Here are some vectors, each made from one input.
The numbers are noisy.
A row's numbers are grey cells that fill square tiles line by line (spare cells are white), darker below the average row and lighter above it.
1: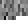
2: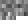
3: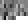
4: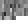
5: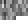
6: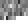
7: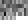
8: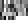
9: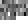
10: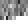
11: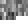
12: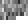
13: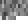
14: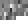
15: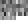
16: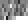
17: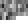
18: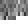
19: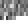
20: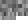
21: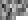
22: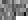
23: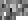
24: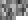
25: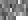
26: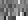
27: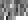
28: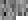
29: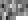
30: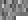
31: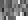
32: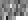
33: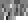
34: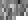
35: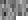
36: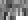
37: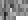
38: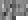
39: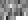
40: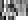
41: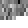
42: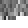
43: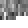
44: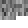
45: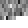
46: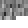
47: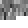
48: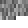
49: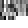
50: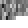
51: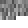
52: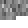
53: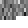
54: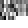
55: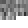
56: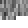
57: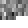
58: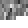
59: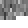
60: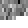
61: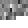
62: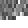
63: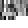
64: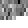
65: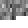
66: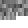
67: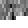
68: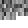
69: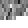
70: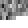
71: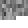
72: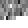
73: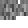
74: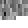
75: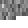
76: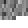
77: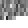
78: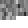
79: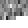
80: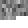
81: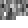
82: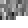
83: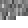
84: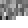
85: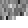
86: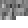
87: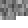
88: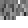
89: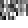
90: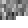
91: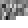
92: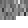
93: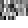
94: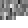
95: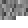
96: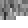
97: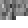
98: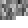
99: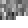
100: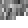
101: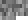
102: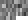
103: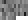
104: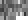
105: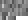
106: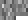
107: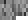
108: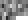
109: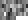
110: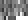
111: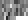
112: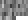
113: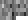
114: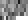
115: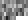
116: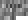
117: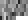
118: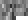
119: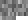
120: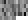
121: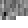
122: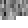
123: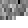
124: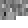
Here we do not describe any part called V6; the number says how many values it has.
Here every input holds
a list of up to two items, each a true/false value and a value of V6.
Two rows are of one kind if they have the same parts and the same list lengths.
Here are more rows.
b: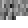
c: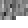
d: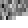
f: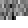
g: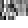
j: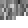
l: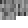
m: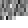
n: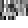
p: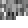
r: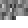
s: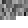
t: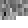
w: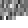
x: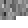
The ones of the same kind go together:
b, c, f, l, r, s, t, x
d, j, m, p, w
g, n

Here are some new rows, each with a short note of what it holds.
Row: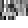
the empty list
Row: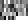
the empty list
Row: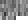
a list of two items
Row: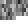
a list of one item
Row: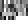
the empty list
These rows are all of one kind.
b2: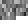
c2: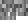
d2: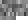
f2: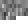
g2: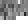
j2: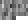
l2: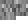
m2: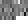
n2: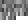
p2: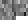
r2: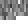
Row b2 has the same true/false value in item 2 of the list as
l2, m2 and p2.
